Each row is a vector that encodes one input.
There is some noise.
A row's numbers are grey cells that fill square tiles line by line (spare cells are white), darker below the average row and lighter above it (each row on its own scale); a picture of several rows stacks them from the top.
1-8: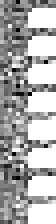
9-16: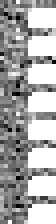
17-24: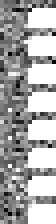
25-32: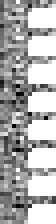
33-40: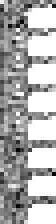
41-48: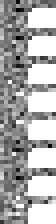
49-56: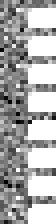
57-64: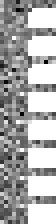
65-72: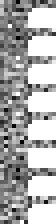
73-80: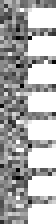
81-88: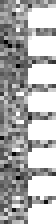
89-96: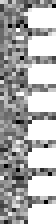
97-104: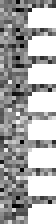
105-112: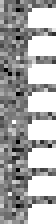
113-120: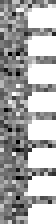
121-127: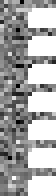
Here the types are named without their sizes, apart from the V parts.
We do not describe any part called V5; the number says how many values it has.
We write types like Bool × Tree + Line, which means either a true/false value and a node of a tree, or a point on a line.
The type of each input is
Bool × V5 + Line.
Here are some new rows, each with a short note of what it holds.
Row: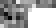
a point on a line
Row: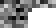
a true/false value and a value of V5
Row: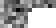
a true/false value and a value of V5
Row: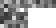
a point on a line
